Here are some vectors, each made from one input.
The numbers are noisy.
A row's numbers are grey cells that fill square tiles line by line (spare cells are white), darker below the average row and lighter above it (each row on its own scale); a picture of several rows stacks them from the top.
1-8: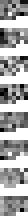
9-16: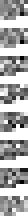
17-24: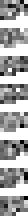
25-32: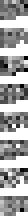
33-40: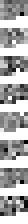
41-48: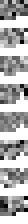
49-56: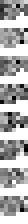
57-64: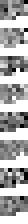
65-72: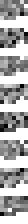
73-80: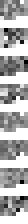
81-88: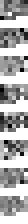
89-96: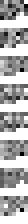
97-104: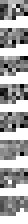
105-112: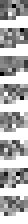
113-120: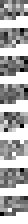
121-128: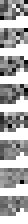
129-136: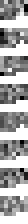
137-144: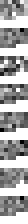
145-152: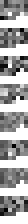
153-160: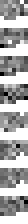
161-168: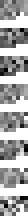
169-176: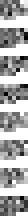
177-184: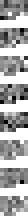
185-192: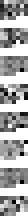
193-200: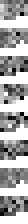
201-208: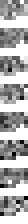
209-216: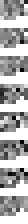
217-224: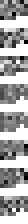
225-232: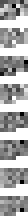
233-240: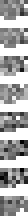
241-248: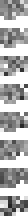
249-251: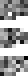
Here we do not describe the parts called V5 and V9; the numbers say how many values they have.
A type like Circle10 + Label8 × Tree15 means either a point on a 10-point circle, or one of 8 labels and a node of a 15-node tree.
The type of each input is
Bool × Bool × Bool × (Line7 × V5 + V9).
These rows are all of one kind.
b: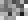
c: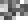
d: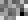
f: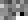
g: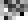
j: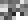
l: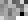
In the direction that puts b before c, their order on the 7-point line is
b, d, g, f, c, j, l.
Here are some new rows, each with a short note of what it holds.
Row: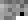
a point on a 7-point line, three true/false values and a value of V5
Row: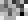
a point on a 7-point line, three true/false values and a value of V5
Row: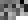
three true/false values and a value of V9
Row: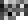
three true/false values and a value of V9
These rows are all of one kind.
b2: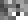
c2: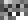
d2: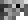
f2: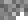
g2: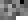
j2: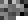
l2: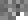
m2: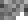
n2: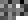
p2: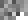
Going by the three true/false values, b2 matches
c2, f2, l2 and p2.
